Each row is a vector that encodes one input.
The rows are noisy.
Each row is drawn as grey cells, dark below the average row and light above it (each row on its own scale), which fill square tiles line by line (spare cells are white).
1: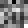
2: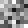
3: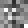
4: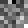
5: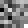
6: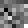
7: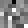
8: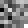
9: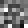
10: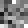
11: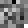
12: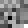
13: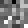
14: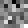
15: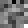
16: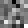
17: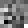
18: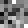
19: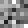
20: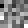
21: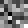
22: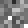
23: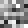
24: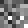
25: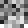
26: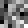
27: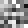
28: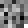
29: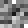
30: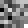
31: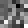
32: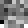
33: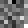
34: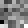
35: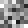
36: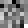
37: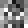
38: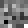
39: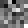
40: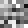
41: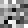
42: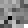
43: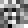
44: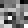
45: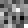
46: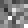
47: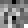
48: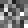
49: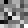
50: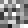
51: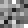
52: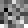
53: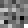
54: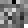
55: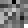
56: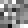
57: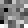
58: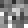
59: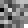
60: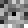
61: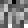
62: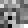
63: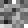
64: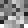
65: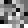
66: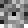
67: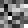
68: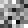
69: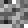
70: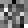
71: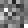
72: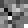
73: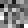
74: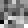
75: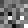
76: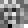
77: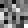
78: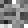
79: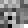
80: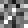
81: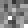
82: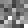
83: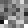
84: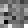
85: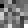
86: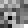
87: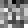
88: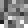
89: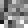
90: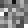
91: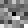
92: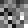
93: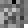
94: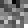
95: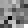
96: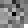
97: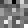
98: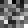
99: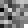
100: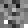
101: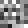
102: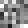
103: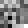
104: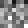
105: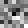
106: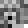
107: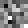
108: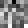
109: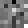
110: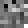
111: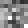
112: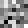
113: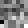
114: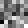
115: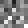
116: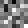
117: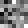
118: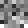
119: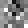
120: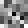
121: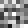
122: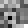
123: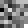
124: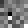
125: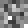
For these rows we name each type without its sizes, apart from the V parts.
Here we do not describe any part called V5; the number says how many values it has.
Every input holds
a list of items, each a true/false value and a value of V5.
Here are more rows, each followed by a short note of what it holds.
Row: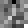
a list of three items
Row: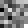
the empty list
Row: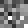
a list of three items
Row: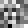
a list of one item
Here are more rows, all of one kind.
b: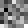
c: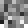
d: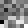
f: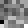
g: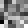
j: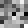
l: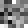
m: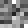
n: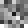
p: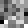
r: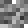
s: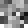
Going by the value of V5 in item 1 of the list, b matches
l, m and r.
